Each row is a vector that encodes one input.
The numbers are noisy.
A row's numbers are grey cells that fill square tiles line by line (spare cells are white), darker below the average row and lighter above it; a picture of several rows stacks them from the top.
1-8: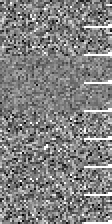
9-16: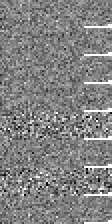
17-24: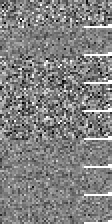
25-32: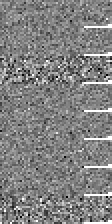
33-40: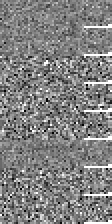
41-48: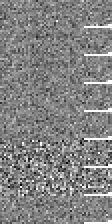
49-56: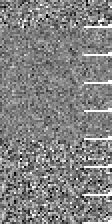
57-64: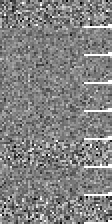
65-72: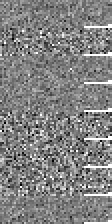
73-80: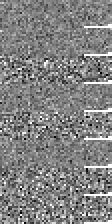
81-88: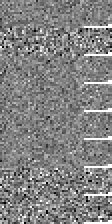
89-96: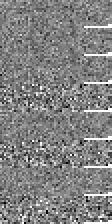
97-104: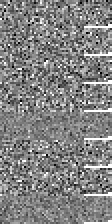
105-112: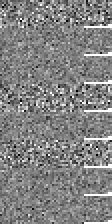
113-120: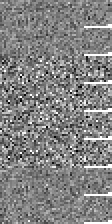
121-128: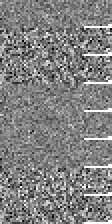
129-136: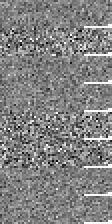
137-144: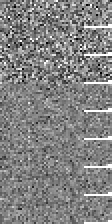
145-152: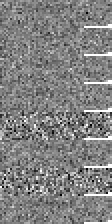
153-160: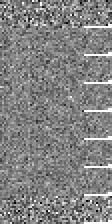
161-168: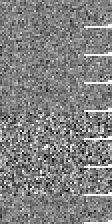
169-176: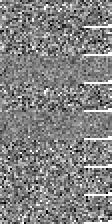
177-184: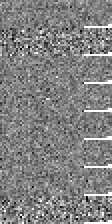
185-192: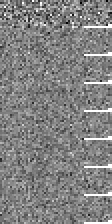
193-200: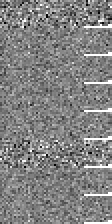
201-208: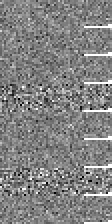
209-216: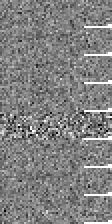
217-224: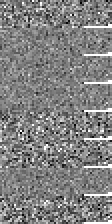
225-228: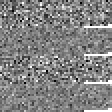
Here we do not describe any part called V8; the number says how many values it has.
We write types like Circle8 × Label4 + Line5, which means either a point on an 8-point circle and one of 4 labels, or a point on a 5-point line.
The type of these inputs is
Bool × (Line6 + V8) + Line5 × Line5 + Tree9.
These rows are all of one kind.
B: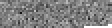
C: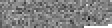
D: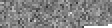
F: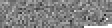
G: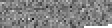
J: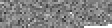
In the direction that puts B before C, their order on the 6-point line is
J, D, G, B, C, F.
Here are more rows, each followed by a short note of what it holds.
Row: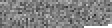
a point on a 6-point line and a true/false value
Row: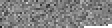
a true/false value and a value of V8
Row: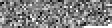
a point on each of two 5-point lines
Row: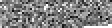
a point on each of two 5-point lines
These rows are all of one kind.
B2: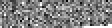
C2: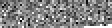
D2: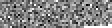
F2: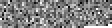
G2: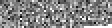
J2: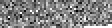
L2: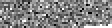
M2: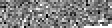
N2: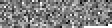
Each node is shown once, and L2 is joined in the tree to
D2 and M2.
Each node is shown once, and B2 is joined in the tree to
C2 and N2.
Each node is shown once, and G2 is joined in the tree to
C2 and J2.
